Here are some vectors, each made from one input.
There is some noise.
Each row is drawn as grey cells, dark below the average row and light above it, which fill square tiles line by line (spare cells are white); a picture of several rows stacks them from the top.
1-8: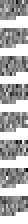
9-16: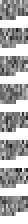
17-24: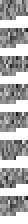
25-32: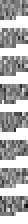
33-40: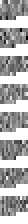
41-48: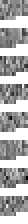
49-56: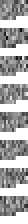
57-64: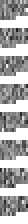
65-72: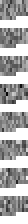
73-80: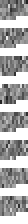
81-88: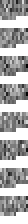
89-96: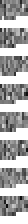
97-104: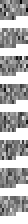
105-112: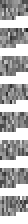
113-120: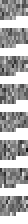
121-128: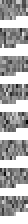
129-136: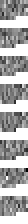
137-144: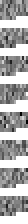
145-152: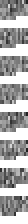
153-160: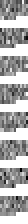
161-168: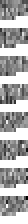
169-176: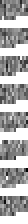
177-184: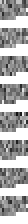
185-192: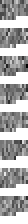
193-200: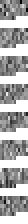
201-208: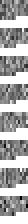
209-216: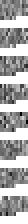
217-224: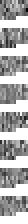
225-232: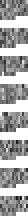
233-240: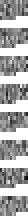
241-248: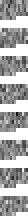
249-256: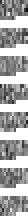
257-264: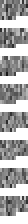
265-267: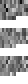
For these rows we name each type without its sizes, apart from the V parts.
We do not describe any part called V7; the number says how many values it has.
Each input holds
either a label and a true/false value, or a node of a tree and a value of V7.
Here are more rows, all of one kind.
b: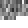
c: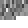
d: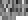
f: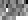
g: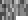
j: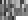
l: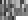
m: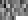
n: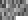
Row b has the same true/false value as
c, d and f.
